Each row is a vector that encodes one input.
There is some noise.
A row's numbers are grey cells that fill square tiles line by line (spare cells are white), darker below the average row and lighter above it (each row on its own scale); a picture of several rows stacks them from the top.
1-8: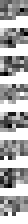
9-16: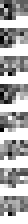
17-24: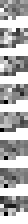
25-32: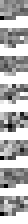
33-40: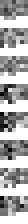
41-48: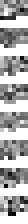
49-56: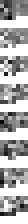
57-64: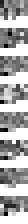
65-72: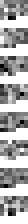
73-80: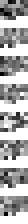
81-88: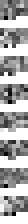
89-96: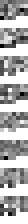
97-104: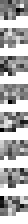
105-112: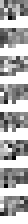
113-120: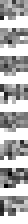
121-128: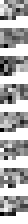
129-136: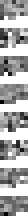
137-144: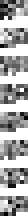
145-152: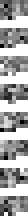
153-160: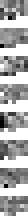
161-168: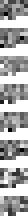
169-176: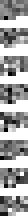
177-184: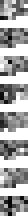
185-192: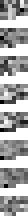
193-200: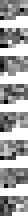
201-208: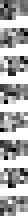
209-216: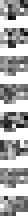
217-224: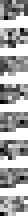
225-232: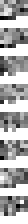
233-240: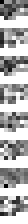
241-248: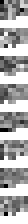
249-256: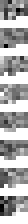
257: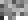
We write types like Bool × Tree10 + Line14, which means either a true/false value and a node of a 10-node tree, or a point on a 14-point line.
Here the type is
Bool × Bool × Bool × Bool × Bool × (Tree7 + Unit).
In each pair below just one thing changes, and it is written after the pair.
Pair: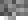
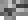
the node of the tree
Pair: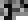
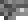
one of the five true/false values
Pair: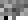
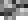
one of the five true/false values
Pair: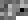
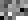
the node of the tree
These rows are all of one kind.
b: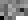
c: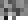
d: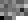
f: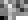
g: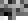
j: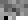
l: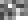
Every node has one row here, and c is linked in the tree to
g.
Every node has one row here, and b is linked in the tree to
d, f and g.
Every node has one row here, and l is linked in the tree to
f.
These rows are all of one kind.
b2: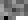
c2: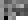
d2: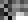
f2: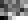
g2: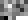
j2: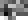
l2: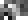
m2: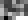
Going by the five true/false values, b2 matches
c2 and m2.
